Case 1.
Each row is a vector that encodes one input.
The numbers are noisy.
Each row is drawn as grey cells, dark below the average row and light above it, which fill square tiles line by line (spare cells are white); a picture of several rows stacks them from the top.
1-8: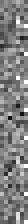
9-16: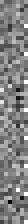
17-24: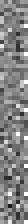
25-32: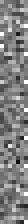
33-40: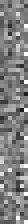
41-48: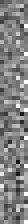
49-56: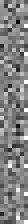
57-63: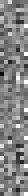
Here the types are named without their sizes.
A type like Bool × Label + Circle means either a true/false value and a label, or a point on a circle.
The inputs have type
Line × Tree.
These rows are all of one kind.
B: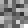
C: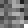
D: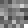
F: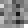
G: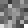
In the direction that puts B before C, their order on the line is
B, F, G, D, C.
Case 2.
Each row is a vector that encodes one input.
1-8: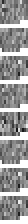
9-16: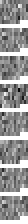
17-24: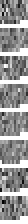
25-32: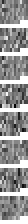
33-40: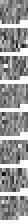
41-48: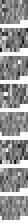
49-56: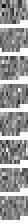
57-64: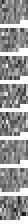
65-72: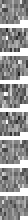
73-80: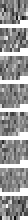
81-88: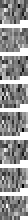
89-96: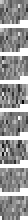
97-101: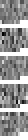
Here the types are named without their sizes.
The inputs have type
Line + Tree.
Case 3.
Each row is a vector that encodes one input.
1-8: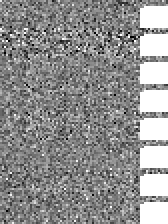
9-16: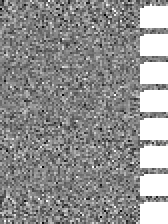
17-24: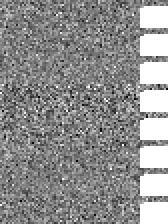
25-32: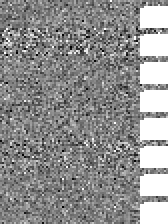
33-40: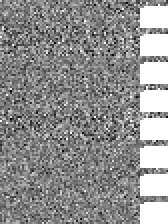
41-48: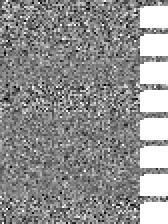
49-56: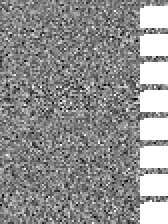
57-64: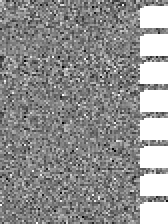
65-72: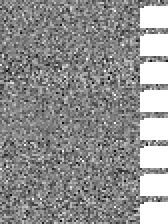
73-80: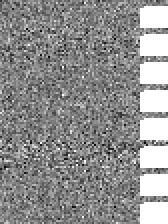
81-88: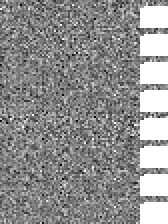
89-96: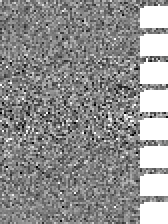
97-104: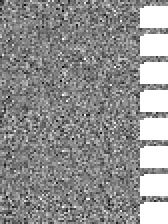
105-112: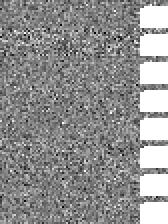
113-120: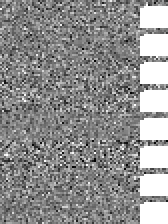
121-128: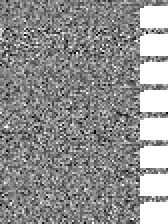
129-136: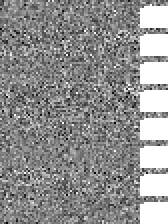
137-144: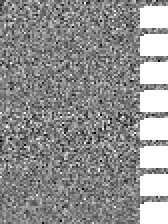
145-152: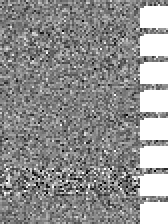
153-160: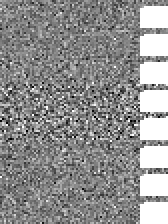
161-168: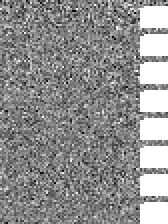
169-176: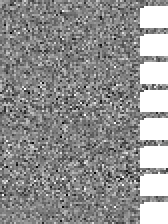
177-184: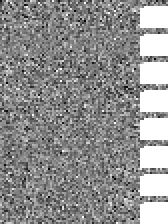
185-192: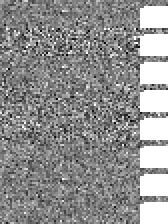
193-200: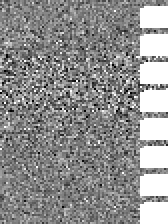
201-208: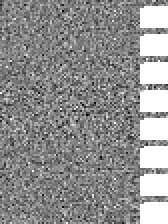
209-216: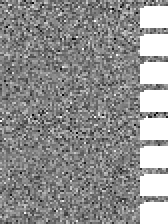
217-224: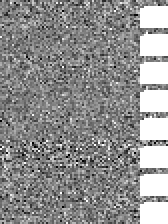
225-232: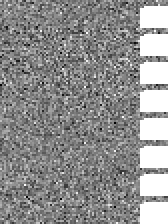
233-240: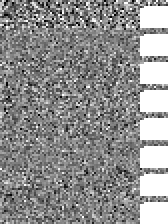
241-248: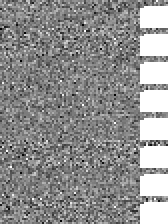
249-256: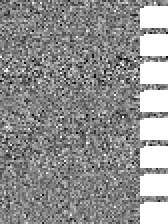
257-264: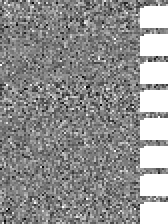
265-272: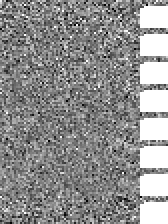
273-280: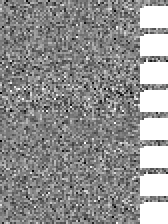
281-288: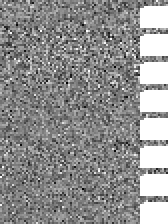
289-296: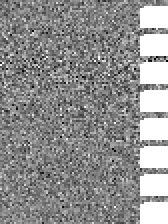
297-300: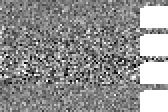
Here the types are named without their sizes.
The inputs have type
Circle + Line × Line + Unit.
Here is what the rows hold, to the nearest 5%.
About 35% of them hold a point on a circle. A few of them hold a fixed value. The rest hold a point on each of two lines.
